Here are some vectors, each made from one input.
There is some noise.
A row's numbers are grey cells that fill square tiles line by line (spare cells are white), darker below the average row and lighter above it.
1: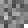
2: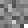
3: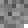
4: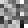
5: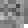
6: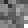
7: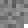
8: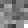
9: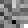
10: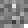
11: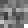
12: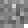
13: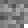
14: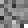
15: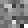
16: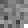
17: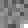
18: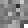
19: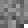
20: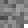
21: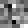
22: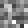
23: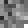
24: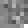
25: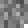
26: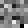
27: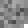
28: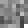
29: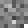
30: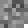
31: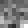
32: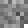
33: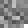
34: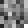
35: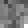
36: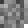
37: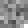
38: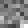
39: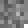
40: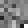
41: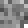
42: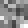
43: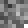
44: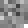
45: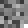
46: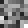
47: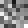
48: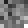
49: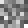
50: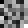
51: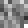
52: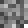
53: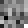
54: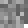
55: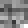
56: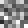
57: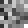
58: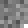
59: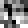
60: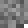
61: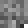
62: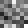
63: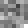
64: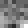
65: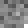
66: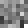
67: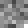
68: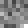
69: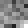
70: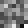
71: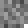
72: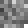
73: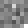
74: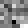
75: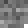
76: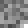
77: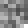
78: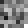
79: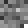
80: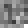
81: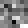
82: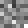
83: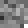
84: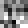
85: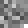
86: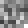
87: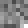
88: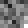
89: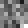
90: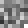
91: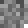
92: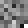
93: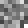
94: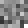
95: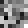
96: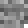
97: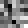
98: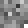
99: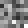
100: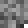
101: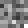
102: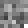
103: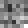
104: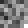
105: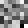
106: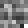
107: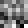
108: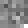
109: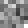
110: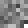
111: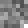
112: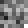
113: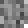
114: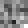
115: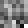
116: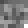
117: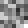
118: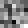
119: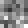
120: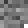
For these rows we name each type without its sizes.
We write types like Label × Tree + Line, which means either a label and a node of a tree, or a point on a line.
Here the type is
Label + Line.
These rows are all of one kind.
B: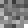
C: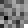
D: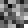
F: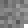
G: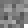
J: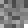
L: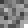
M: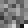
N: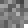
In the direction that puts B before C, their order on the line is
B, J, L, G, F, C, D, M, N.
